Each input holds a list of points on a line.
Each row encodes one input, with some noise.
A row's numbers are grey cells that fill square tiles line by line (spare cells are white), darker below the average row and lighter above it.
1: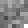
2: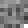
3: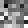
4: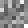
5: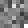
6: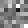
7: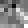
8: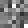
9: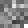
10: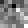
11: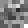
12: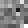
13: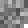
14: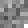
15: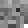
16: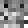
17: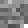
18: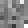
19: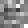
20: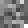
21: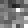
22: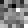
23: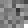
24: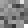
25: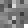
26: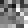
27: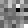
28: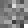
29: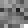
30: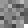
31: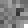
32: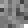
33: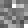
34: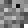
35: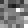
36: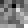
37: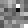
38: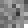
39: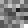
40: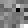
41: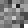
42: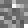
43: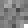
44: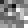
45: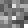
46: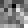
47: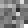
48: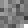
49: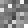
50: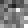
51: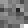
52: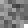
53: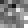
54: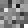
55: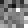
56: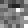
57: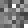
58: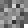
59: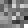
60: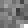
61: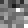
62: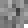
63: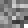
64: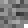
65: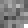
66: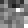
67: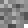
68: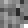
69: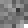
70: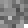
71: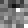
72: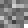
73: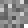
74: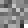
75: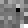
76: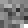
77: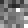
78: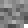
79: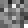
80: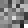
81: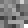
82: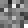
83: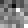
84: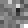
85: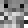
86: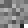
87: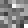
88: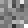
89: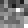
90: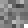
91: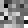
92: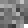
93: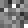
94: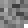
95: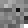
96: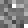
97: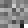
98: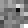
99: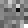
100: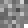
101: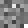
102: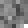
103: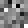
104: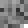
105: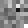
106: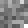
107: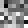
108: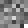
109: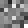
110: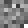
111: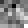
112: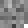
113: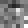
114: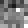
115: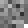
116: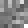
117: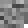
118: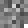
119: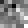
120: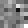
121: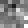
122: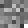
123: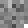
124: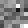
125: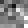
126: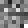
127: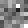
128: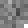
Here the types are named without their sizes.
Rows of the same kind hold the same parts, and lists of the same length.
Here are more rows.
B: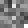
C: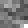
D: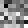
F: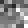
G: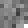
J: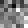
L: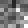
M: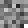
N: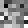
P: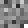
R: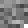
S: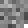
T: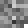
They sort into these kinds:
B, M, P, T
C, G, R, S
D, N
F, J, L

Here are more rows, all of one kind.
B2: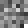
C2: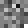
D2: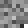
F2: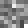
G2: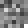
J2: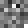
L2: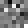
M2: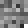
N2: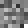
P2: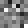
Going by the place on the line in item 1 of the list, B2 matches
C2, J2 and L2.
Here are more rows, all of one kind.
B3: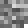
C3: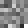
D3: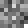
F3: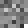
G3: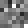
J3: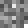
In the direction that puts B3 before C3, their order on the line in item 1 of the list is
D3, G3, J3, F3, B3, C3.
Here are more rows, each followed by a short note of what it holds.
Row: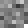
a list of three items
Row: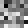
the empty list
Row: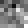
a list of one item
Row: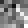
a list of one item
